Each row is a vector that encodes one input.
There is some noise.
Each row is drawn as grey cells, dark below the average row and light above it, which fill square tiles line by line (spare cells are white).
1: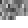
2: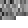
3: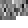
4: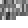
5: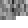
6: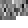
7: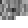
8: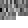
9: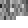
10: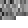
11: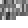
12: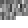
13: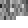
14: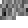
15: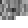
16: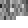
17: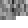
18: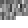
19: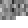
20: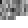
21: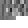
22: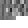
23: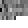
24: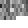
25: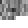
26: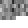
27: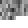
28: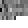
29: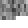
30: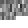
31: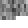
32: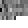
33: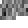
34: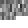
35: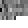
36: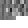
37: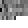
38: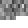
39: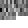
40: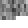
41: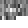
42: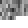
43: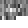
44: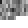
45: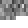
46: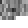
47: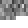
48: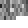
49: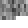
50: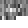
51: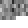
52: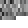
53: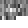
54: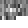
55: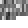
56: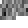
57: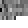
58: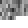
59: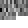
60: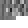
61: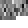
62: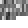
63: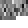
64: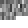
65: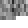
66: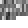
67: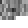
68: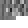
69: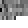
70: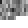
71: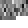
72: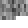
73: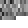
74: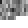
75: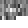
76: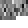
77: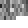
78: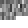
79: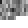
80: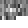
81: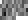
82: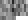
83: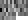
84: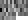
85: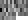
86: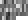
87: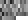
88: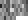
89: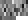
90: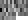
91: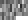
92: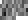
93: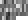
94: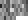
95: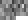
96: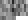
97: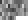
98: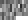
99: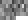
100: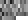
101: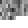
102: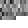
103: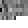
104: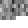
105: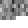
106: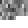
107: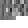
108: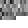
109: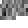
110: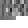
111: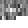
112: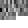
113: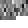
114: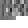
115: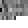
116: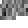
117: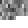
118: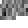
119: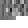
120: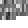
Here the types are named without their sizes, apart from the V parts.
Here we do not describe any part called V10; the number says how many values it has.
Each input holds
either a point on a line and a true/false value, or a value of V10.
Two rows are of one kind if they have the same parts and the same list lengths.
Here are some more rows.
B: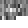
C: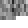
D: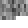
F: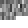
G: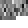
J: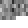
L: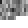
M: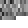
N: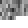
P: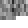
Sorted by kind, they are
B, F, G, M
C, D, J, L, N, P

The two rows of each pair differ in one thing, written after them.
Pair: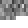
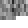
the place on the line
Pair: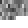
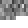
the true/false value
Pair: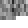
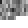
the true/false value
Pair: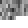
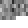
the true/false value
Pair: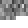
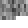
the place on the line
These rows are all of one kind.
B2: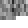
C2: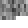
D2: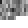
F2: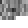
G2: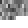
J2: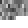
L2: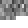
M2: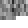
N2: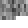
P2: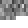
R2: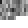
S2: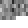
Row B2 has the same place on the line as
D2, M2 and R2.
